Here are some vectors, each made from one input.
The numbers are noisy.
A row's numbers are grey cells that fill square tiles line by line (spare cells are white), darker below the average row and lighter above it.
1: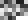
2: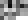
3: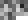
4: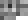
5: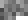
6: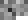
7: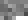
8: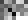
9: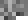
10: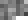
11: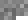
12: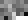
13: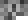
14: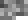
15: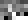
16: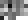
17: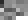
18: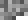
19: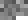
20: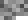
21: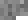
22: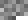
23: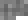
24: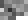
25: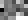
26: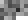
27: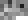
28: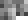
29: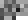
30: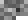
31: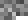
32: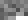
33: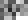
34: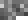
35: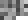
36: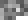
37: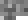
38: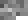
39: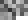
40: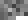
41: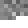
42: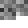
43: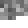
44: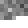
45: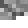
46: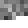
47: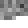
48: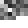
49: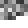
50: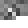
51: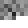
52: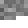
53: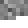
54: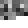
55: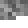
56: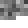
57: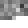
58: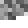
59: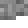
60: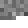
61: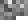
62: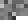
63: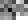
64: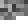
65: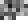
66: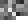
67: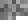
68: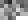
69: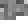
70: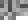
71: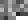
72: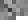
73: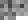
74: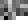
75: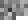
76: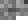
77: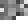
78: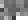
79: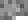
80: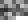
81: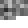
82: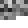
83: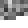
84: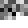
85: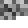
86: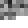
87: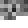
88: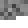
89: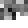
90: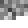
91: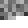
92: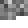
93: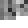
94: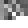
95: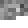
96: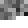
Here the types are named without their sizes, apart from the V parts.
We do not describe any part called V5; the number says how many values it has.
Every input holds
a label, together with either three true/false values, or a value of V5.
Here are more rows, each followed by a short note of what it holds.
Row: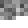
a label and a value of V5
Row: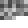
a label and three true/false values
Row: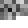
a label and three true/false values
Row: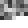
a label and three true/false values
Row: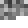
a label and three true/false values
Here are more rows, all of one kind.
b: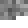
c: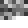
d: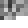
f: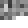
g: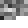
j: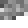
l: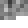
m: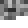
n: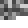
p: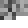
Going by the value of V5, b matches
f, m and n.
